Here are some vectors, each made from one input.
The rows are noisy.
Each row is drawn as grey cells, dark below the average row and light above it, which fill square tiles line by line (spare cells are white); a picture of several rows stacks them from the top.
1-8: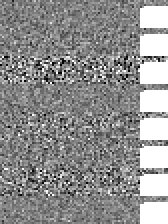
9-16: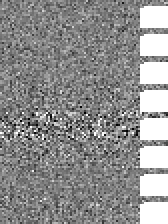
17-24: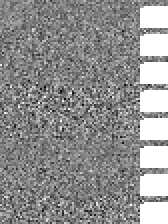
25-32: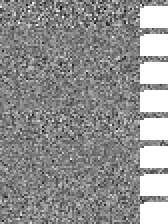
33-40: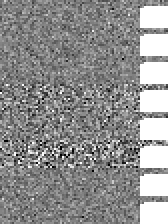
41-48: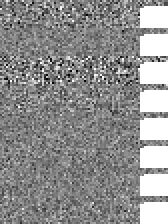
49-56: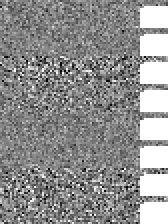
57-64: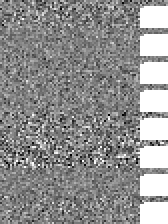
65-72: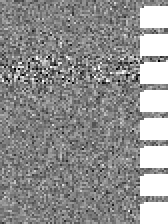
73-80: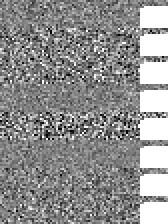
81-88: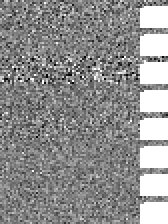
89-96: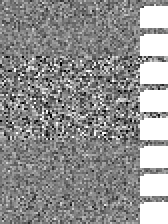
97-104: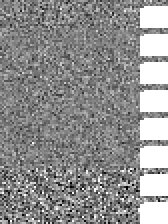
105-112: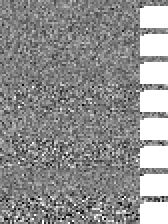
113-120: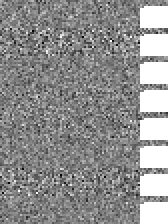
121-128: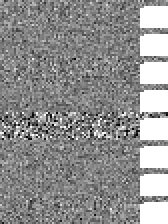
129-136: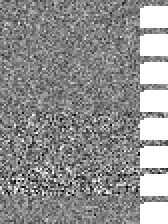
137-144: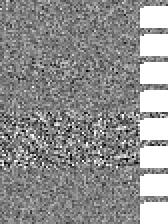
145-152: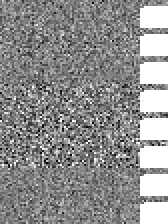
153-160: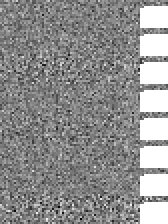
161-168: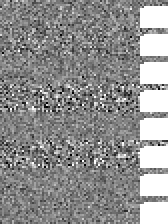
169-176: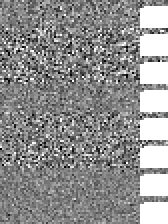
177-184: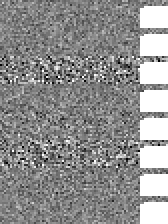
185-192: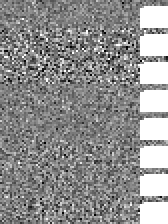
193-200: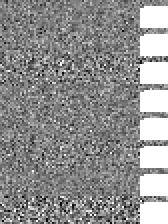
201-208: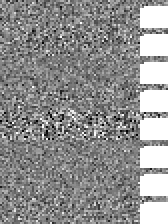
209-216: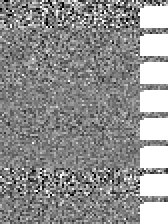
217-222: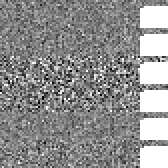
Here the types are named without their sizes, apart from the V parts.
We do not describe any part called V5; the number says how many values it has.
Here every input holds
two labels, together with either a node of a tree and four true/false values, or a value of V5.
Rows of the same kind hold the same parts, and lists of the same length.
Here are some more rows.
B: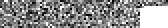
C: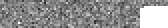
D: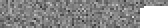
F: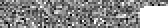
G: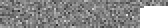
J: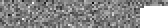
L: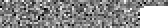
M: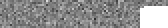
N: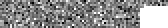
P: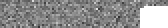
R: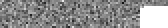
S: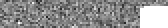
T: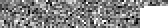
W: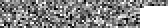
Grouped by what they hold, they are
B, C, D, G, J, L, M, P, R, S
F, N, T, W

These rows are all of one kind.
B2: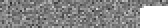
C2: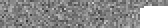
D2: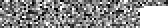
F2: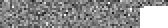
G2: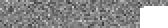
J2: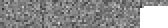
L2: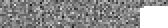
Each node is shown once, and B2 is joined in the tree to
D2.
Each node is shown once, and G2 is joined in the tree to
C2, D2 and L2.
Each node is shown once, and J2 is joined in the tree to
L2.
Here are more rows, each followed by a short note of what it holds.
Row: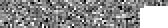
two labels and a value of V5
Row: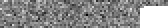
two labels, a node of a tree and four true/false values
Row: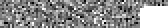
two labels and a value of V5
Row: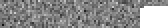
two labels, a node of a tree and four true/false values
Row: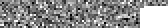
two labels and a value of V5
